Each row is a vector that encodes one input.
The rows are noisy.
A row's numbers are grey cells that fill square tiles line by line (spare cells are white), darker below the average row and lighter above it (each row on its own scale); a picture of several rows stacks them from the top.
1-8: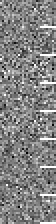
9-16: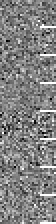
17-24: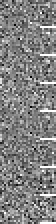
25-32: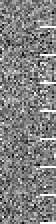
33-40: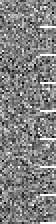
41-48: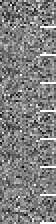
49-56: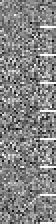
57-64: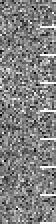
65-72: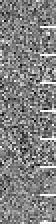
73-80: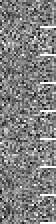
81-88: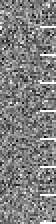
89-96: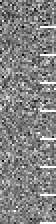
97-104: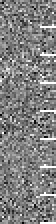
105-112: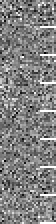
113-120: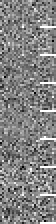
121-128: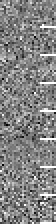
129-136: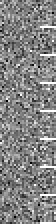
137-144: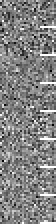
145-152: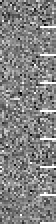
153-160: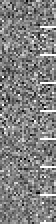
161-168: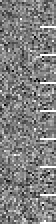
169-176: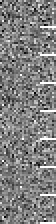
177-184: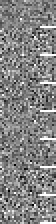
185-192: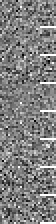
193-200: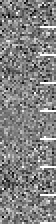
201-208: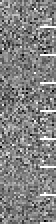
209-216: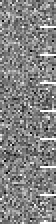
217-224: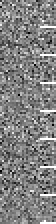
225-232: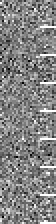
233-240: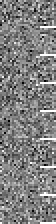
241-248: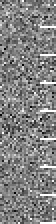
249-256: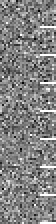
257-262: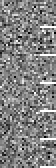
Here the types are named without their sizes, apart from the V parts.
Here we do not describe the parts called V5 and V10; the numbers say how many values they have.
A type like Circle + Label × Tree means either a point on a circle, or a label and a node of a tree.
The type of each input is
(Bool × V5 + Line) × V10 + Circle.
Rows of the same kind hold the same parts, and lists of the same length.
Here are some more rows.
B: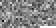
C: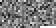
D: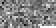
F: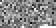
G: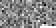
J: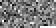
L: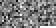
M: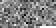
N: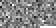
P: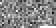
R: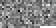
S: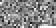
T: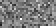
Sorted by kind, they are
B, D, N, R
C, G, J, L
F, M, P, S, T

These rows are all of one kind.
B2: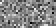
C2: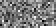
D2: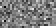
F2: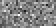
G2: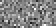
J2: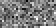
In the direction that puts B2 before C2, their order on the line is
B2, C2, F2, D2, G2, J2.
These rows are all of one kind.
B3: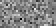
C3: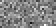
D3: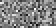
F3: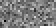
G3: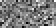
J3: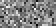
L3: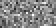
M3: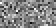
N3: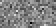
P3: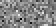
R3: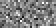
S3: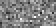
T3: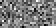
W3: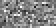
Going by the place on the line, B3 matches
C3, L3, P3 and W3.
